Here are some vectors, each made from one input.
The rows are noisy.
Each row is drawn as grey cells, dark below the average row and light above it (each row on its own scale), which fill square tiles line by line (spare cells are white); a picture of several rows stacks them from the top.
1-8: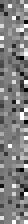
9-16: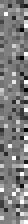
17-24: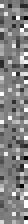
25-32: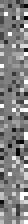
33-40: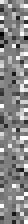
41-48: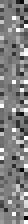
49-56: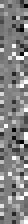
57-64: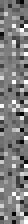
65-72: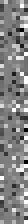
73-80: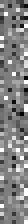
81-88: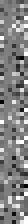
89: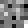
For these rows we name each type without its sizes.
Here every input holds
a point on a line and a true/false value.
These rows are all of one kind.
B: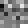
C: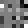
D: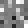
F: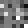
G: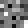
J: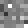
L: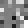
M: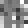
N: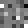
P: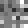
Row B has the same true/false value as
J, M and P.
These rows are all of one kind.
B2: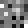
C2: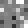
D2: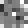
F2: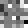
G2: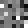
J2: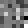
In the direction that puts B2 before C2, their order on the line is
J2, G2, B2, C2, D2, F2.
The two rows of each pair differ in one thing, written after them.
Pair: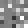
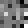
the place on the line
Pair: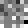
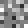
the true/false value
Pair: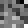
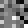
the place on the line
